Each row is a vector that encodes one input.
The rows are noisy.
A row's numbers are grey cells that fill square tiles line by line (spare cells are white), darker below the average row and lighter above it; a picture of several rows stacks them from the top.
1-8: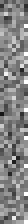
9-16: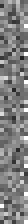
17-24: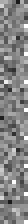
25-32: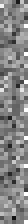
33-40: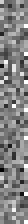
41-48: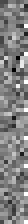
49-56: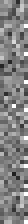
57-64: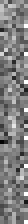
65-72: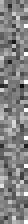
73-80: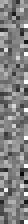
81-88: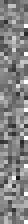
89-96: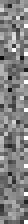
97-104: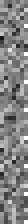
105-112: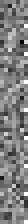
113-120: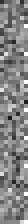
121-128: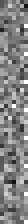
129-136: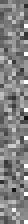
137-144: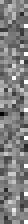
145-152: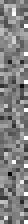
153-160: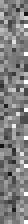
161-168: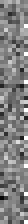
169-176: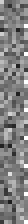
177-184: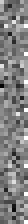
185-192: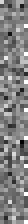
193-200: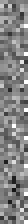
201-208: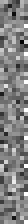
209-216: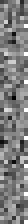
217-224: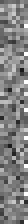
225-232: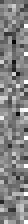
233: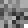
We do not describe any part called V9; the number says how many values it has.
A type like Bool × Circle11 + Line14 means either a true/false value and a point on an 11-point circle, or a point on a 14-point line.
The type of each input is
(Label6 + Line5 × (Line6 + V9)) × V9.
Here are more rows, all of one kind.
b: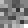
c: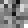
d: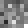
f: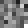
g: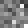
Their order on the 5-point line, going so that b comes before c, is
f, d, b, g, c.
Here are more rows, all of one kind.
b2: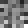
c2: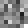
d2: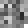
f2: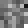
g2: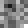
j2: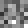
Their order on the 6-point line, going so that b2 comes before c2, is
g2, b2, d2, c2, f2, j2.
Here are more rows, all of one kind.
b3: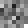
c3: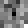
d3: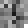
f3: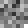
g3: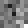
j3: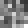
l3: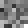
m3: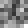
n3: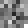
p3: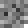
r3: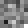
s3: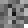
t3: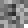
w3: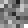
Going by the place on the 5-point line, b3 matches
n3, p3, s3 and t3.
